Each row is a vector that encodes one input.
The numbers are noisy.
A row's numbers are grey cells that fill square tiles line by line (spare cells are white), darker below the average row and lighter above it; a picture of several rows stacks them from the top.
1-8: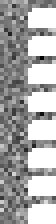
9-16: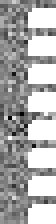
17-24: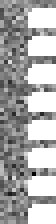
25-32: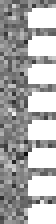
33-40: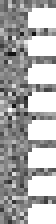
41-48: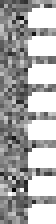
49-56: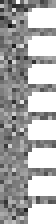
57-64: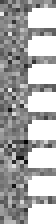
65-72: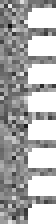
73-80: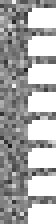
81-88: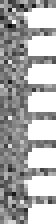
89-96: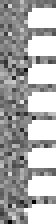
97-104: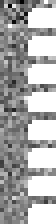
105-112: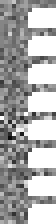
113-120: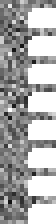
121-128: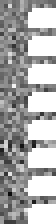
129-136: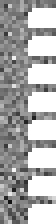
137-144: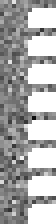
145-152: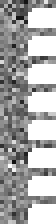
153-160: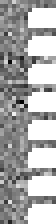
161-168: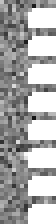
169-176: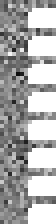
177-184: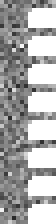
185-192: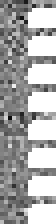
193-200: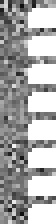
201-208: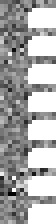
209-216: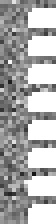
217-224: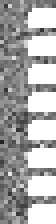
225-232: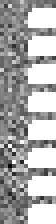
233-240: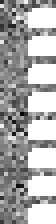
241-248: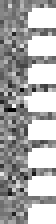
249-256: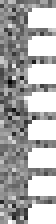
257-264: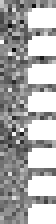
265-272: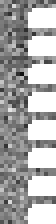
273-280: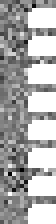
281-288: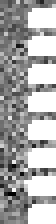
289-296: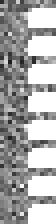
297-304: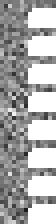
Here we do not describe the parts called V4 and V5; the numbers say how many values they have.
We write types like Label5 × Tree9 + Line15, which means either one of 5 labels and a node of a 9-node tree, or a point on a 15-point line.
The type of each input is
(Line7 + V5) × V4 + List2(Circle6).
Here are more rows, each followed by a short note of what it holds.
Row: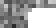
a point on a 7-point line and a value of V4
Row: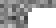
a list of two items
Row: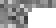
a list of two items
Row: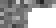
a value of V4 and a value of V5
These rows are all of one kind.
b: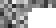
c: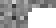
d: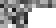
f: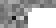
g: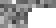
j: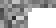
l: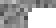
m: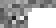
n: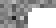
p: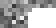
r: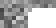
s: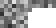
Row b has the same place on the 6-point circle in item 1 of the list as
g and s.
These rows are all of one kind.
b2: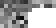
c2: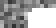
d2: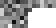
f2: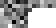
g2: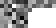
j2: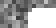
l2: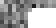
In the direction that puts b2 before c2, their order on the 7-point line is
j2, l2, g2, f2, d2, b2, c2.
